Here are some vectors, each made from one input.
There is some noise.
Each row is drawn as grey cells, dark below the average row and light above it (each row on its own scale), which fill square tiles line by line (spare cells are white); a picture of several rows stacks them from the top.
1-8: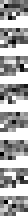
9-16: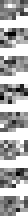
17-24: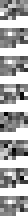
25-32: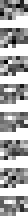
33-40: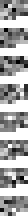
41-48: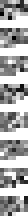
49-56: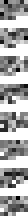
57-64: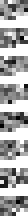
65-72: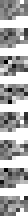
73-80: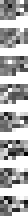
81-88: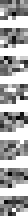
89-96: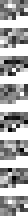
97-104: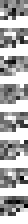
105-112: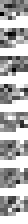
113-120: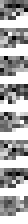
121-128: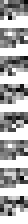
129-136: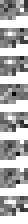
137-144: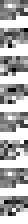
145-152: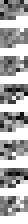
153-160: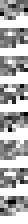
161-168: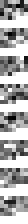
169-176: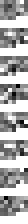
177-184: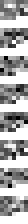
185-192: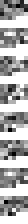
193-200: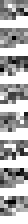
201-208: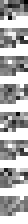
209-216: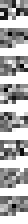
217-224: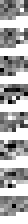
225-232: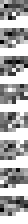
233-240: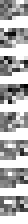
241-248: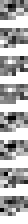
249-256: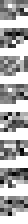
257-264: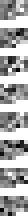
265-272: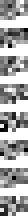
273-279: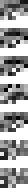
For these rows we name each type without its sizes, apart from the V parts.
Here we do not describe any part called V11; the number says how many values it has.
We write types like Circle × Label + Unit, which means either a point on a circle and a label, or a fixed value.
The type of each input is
Bool × V11 + List(Line × Line).
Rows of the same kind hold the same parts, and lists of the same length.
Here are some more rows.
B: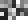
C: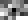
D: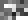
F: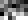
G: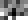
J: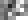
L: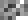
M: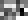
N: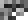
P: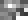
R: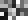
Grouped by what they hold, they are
B, R
C, G
D, M, P
F, J, L, N

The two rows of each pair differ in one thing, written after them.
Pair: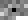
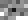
the place on one of the two lines in item 1 of the list
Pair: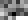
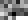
the place on one of the two lines in item 2 of the list
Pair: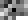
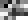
the place on one of the two lines in item 2 of the list
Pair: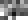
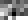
the place on one of the two lines in item 1 of the list
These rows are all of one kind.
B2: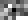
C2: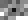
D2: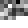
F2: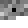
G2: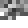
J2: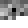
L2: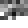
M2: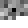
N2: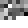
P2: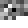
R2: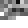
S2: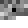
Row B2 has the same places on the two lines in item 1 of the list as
M2 and P2.
